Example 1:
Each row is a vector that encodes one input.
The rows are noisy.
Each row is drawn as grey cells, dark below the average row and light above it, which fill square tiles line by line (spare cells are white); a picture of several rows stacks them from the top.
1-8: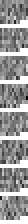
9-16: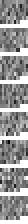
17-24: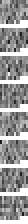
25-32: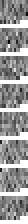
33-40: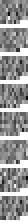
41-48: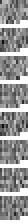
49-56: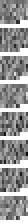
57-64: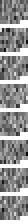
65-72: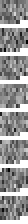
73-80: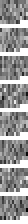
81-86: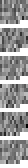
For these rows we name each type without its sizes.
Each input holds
either a point on a line, or a node of a tree.
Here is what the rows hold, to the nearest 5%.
About 45% of them hold a point on a line. The rest hold a node of a tree.
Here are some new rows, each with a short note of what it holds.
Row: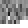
a point on a line
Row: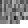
a node of a tree
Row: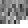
a point on a line
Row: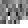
a point on a line
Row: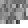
a node of a tree
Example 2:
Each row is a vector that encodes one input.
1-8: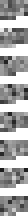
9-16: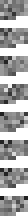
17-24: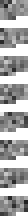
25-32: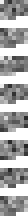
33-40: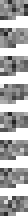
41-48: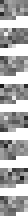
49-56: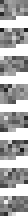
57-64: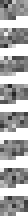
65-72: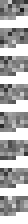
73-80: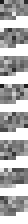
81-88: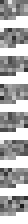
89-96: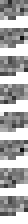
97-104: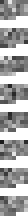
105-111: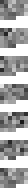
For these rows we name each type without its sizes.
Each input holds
a point on each of two circles.
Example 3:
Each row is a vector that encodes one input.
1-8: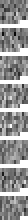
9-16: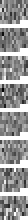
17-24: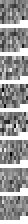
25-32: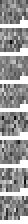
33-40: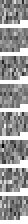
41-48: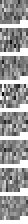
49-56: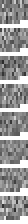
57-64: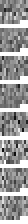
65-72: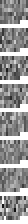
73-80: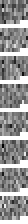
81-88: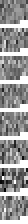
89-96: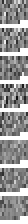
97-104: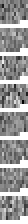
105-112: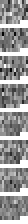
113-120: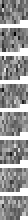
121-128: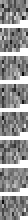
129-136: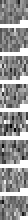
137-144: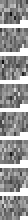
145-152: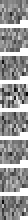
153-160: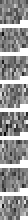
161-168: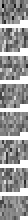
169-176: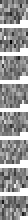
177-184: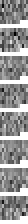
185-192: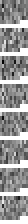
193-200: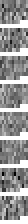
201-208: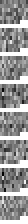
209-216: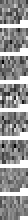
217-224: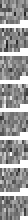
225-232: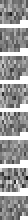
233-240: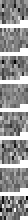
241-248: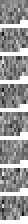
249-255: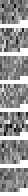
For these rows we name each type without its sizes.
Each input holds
a point on a circle and a node of a tree.
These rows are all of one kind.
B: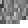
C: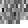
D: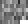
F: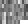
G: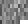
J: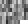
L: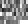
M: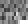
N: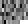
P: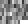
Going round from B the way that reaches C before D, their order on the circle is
B, N, C, J, M, L, D, P, F, G.
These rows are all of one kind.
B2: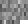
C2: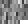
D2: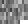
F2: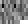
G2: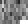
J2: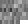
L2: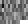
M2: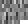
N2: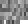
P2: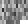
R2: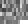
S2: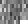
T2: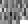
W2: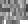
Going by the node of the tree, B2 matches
J2, N2, R2 and W2.
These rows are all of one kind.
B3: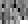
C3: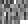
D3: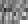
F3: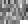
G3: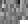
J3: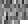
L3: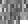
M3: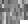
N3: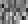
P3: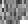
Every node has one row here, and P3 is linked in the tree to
G3 and L3.
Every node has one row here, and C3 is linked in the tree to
J3 and M3.
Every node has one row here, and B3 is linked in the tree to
N3.
